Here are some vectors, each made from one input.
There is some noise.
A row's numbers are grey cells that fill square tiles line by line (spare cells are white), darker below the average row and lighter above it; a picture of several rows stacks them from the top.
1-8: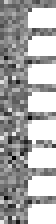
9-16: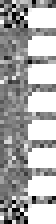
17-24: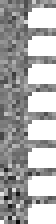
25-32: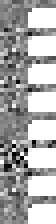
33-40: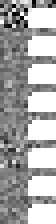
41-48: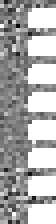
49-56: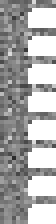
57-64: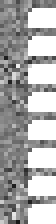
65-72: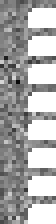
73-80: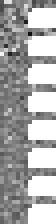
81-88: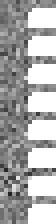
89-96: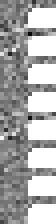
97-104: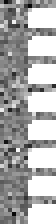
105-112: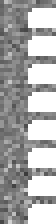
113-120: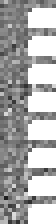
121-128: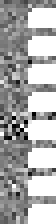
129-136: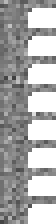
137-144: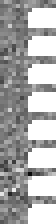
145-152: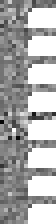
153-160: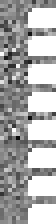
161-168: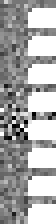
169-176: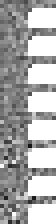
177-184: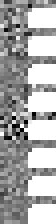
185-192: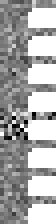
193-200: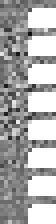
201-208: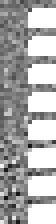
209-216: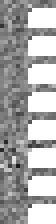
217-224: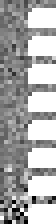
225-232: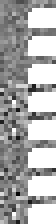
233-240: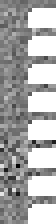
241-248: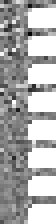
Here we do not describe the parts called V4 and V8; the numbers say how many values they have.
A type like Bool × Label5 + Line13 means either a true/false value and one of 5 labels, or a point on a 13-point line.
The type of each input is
Bool × (Circle9 + V4) × V8 + Tree10 + Unit.
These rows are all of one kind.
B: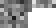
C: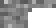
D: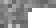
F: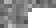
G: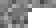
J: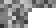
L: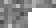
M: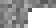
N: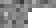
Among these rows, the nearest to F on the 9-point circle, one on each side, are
B and C.
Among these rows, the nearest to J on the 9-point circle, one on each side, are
G and L.
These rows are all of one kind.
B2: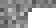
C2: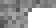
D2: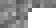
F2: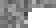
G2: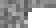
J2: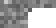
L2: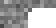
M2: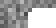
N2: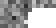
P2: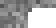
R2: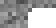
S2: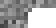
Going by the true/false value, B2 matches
P2 and R2.
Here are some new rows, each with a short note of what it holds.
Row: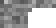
a point on a 9-point circle, a true/false value and a value of V8
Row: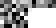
a fixed value
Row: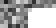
a node of a 10-node tree
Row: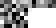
a fixed value
